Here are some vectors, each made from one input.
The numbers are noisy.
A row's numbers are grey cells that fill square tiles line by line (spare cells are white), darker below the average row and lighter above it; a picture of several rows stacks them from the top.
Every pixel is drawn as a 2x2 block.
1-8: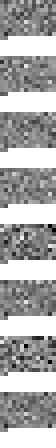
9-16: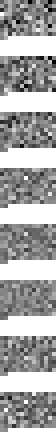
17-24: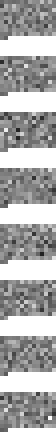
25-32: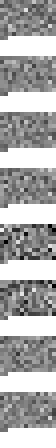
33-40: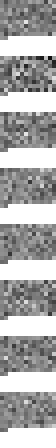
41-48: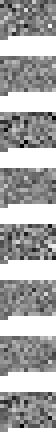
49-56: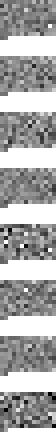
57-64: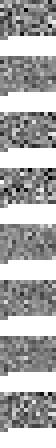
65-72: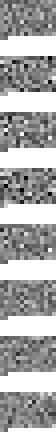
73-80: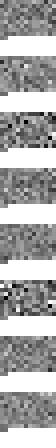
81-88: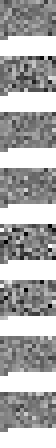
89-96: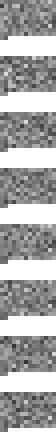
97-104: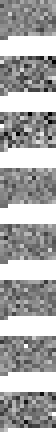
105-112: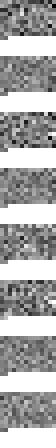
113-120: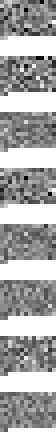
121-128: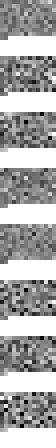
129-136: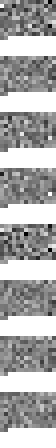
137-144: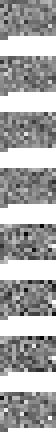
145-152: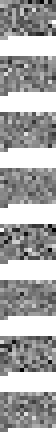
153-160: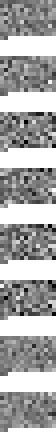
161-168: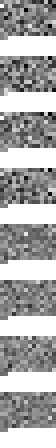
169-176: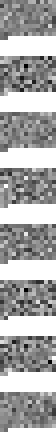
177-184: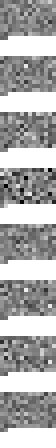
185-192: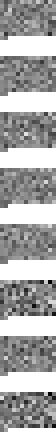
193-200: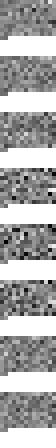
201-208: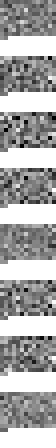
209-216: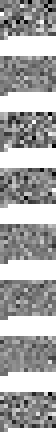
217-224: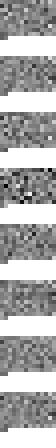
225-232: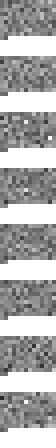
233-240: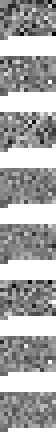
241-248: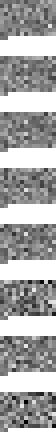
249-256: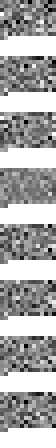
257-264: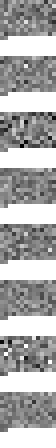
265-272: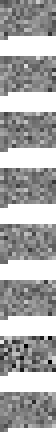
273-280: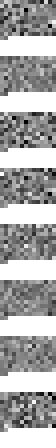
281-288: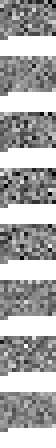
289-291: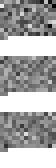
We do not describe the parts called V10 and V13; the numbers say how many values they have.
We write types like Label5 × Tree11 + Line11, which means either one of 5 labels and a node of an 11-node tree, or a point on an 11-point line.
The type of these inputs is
Bool × Bool × Bool × Bool × Label9 + Unit + V10 × V13.
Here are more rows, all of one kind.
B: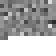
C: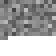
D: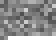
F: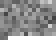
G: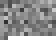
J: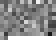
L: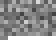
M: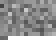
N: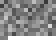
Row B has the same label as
G and J.
